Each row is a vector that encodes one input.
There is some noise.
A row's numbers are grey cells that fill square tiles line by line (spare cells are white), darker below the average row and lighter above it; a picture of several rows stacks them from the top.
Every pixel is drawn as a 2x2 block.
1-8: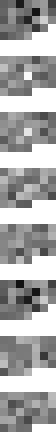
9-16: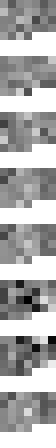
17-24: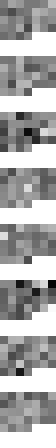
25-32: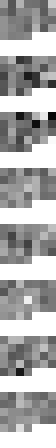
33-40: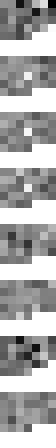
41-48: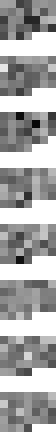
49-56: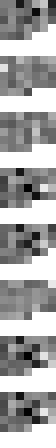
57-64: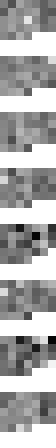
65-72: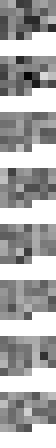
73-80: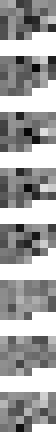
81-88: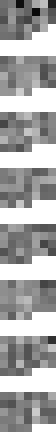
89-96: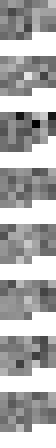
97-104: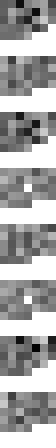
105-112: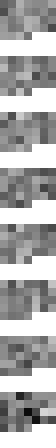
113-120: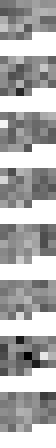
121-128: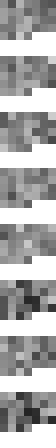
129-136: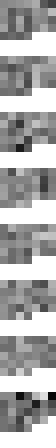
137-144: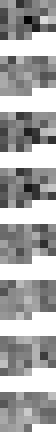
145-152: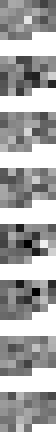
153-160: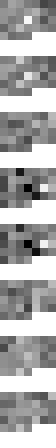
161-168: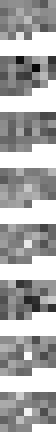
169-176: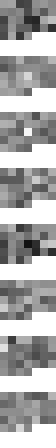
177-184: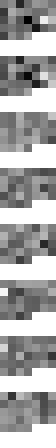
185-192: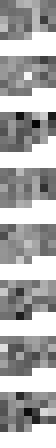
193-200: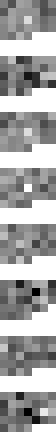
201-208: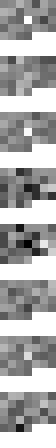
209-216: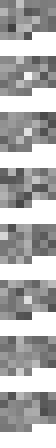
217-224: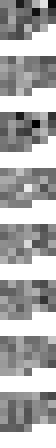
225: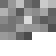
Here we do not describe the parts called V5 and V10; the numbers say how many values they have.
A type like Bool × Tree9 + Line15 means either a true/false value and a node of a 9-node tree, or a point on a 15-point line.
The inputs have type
(Bool × Bool × Bool + V10) × V5 + Line9.
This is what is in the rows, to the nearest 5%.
About 25% of them hold a point on a 9-point line. The rest hold a value of V5, together with either three true/false values, or a value of V10.
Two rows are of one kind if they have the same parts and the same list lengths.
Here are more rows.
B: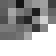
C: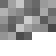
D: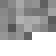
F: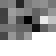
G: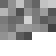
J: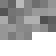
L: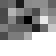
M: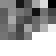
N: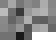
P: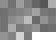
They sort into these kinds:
B, F, L, M
C, D, G, N
J, P

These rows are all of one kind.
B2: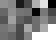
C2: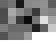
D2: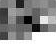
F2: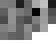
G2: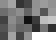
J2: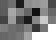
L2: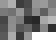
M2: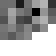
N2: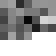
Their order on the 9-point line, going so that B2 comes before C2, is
B2, F2, M2, J2, C2, D2, N2, G2, L2.
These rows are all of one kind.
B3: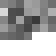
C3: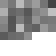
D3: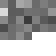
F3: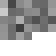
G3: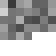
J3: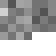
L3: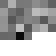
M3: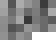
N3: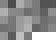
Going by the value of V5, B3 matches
C3 and L3.
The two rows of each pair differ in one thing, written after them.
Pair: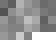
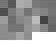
the value of V5
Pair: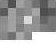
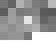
the value of V5
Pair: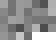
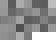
the value of V10
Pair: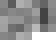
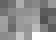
the value of V5
